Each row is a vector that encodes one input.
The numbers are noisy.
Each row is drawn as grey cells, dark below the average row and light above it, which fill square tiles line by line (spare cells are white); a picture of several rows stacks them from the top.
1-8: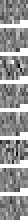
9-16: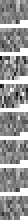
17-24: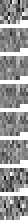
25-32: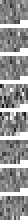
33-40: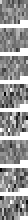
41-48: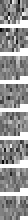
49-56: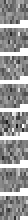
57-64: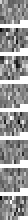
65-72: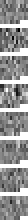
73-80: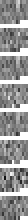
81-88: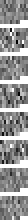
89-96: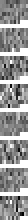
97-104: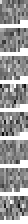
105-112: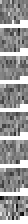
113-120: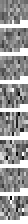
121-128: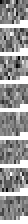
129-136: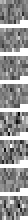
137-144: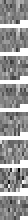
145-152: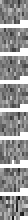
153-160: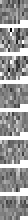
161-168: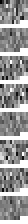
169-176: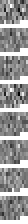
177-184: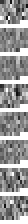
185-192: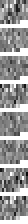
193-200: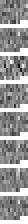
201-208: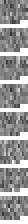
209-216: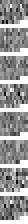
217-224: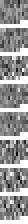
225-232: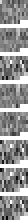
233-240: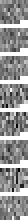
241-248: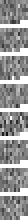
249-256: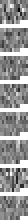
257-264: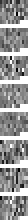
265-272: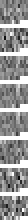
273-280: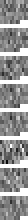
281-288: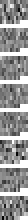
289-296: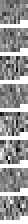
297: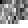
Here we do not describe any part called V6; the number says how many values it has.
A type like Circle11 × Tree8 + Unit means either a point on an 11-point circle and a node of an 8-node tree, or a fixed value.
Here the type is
Bool × Bool × Bool × (Tree7 + Unit) + Line11 + V6 × V6.
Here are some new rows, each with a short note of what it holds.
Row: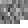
a node of a 7-node tree and three true/false values
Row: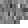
three true/false values
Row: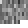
a node of a 7-node tree and three true/false values
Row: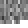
a node of a 7-node tree and three true/false values
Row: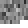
a node of a 7-node tree and three true/false values
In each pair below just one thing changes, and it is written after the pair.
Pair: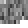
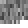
the node of the tree
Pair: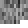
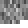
one of the three true/false values
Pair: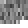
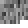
one of the three true/false values
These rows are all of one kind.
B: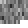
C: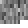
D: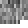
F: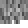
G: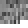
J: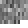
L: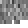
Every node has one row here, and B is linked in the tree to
C.
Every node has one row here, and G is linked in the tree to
J.
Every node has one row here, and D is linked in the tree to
L.
